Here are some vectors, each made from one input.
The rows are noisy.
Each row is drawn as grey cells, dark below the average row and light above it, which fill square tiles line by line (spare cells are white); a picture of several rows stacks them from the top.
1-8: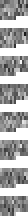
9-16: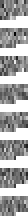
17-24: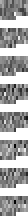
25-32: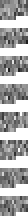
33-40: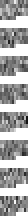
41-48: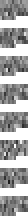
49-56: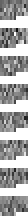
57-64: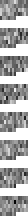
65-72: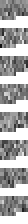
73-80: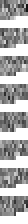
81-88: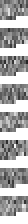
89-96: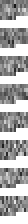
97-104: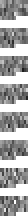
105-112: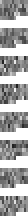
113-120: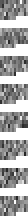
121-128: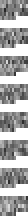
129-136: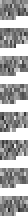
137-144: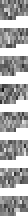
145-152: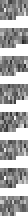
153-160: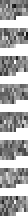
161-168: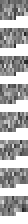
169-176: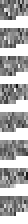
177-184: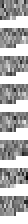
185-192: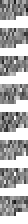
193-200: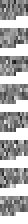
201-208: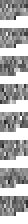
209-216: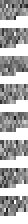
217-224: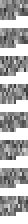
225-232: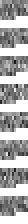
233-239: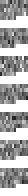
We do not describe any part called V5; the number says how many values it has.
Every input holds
either a fixed value, or a point on a 3-point line and a point on a 7-point line, or a node of a 9-node tree, or a true/false value and two values of V5.
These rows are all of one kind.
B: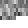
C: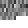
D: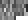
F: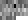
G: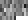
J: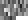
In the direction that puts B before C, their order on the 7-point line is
B, J, F, G, C, D.
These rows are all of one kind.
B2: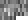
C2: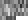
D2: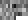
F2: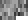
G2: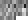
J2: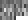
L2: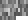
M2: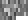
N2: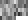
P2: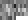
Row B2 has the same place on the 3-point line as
F2 and J2.
